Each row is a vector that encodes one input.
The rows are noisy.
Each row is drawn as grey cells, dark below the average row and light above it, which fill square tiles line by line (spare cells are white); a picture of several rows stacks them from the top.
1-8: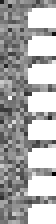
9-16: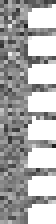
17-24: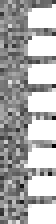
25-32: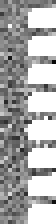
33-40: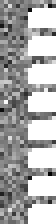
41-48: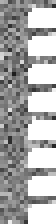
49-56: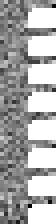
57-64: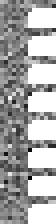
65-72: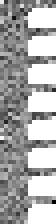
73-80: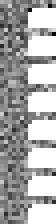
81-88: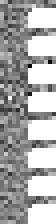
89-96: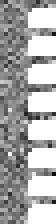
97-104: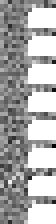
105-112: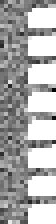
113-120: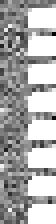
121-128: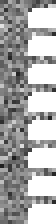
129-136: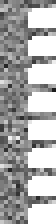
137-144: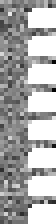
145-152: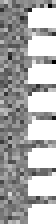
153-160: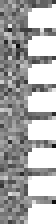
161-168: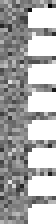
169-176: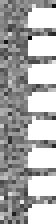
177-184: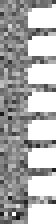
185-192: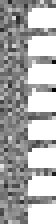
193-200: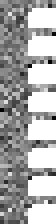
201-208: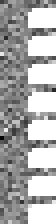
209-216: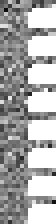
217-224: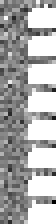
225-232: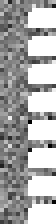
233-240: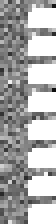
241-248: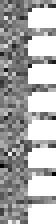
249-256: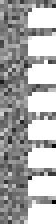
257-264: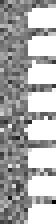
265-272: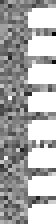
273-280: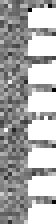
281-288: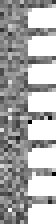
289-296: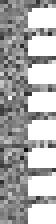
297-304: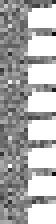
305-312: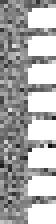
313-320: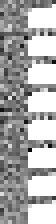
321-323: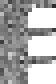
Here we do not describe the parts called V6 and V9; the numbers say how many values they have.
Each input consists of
either one of 7 labels, or a node of a 10-node tree, or a true/false value and a value of V9, or two values of V6.
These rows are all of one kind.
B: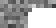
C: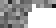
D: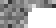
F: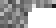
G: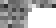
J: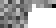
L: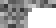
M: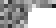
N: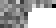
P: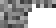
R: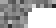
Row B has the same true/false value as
J, N and R.
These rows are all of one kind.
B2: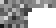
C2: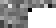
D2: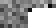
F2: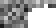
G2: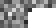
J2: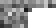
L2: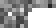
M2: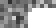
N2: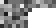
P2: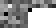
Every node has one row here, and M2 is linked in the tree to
L2.
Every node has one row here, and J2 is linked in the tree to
D2, F2, G2 and L2.
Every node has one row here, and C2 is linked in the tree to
D2 and P2.
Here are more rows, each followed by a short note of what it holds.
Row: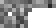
a node of a 10-node tree
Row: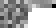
a true/false value and a value of V9
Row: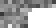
one of 7 labels
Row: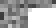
one of 7 labels
